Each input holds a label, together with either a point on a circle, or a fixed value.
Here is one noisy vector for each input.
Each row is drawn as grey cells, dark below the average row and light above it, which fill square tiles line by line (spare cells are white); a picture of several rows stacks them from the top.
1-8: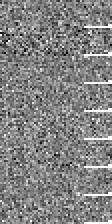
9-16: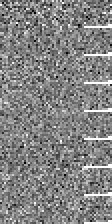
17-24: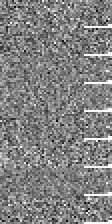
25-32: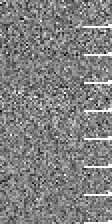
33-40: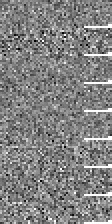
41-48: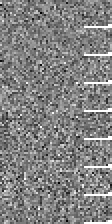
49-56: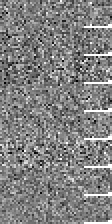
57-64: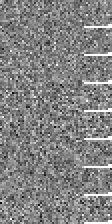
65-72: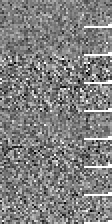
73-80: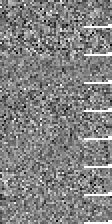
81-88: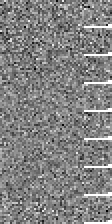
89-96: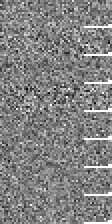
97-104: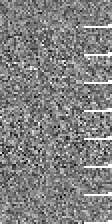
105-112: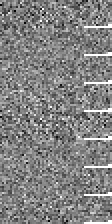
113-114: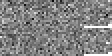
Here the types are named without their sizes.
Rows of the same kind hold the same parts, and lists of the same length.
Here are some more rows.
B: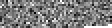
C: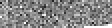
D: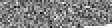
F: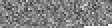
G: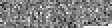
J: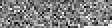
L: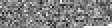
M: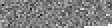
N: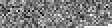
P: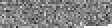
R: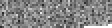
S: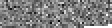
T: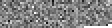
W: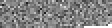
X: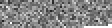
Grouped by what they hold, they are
B, J, L
C, D, F, G, M, N, P, R, S, T, W, X

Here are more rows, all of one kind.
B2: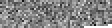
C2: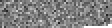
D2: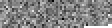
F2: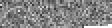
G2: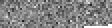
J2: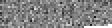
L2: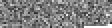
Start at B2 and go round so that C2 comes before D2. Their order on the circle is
B2, L2, J2, F2, C2, G2, D2.
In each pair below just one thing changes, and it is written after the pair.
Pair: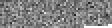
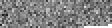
the label
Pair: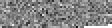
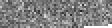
the place on the circle
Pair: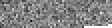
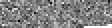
the label
